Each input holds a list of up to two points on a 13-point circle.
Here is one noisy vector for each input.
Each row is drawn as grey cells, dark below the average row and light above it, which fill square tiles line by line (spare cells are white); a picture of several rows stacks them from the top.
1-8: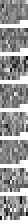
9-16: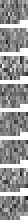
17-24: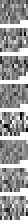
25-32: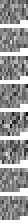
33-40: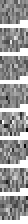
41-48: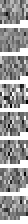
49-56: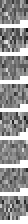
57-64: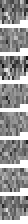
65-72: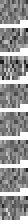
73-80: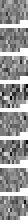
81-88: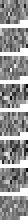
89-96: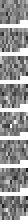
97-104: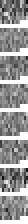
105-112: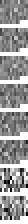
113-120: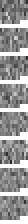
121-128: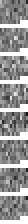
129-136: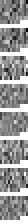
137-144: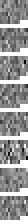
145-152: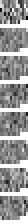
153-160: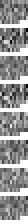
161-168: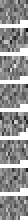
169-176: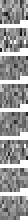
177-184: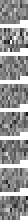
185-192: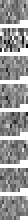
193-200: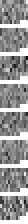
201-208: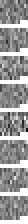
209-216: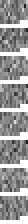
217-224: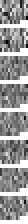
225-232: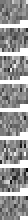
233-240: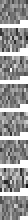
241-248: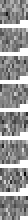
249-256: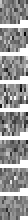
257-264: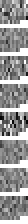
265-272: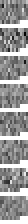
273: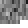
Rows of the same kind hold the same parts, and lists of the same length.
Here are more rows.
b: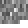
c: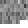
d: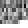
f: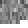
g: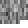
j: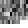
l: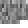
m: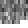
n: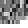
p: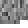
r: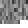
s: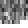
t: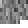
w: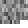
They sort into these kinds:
b, c, f, g, l, p, w
d
j, m, n, r, s, t

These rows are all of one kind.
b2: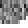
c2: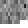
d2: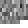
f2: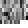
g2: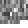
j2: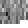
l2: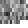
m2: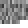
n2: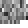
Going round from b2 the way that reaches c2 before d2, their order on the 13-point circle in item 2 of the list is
b2, c2, d2, g2, f2, m2, j2, n2, l2.
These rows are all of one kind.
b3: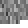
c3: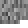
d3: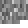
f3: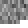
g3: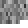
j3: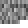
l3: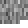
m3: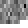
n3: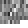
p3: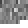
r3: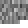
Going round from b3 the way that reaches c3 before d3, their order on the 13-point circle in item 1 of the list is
b3, l3, g3, m3, c3, f3, j3, r3, d3, n3, p3.
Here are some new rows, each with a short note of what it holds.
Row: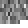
a list of one item
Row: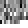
the empty list
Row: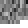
a list of one item
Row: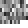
a list of two items
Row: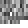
a list of two items
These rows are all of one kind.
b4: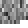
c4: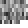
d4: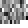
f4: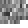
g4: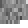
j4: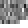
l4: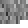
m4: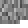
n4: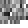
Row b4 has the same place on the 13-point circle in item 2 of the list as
f4, l4 and n4.
